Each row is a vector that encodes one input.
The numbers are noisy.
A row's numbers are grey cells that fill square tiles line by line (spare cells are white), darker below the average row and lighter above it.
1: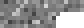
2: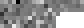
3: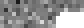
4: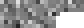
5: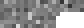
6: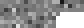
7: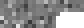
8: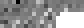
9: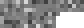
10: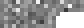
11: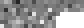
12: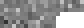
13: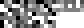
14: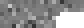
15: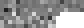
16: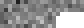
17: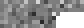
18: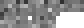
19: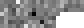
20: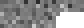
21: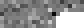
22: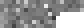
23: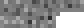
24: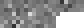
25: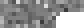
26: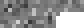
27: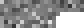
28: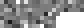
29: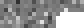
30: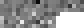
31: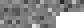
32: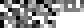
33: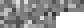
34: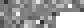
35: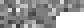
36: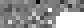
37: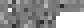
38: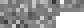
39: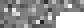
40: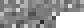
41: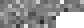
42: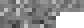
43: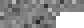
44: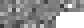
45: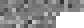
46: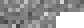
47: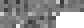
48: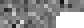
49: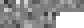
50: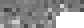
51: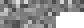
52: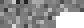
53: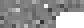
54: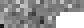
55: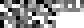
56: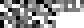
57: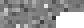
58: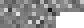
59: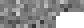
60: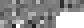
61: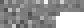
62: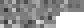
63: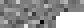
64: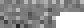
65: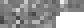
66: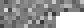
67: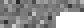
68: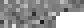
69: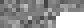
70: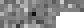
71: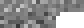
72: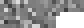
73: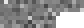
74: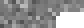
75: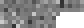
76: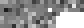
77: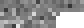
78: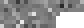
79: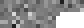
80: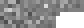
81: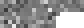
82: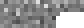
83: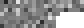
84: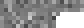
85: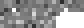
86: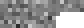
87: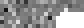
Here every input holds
either a fixed value, or one of 5 labels and a true/false value.
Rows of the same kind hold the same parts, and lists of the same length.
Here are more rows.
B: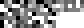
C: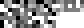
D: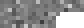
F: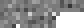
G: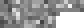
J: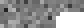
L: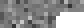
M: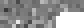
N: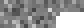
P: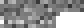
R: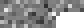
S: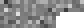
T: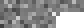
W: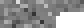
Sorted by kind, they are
B, C
D, F, G, J, L, M, N, P, R, S, T, W

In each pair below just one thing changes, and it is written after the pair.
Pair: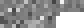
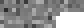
the true/false value
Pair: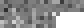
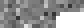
the true/false value
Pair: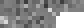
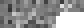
the label
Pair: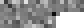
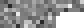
the label
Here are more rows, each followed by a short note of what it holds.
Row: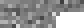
one of 5 labels and a true/false value
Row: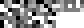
a fixed value
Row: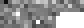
one of 5 labels and a true/false value
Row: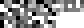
a fixed value
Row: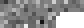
one of 5 labels and a true/false value
